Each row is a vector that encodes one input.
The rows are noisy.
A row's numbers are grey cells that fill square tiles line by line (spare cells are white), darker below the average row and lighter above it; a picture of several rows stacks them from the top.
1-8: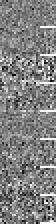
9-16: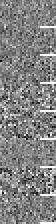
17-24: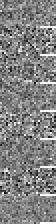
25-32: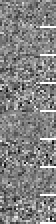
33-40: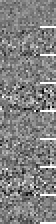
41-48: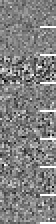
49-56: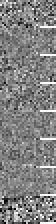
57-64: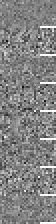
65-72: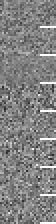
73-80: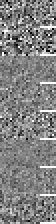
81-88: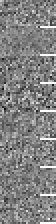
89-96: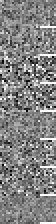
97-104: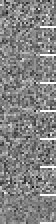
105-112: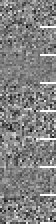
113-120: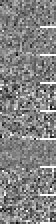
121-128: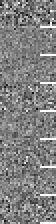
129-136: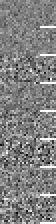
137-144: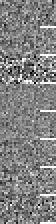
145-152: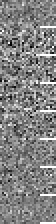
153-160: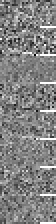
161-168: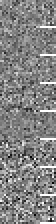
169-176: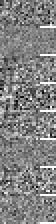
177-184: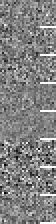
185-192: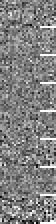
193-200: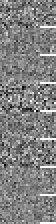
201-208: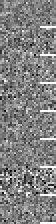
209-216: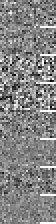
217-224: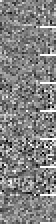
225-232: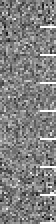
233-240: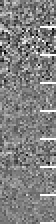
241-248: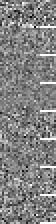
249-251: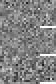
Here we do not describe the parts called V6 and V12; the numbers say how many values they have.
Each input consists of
a true/false value, together with either a node of a 13-node tree, or a value of V6 and a value of V12.
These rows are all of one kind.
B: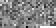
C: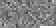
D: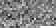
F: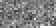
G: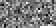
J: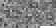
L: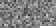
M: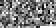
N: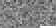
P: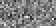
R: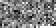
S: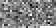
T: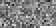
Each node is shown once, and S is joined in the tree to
B, J and N.
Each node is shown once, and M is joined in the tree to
R.
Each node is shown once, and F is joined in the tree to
R.
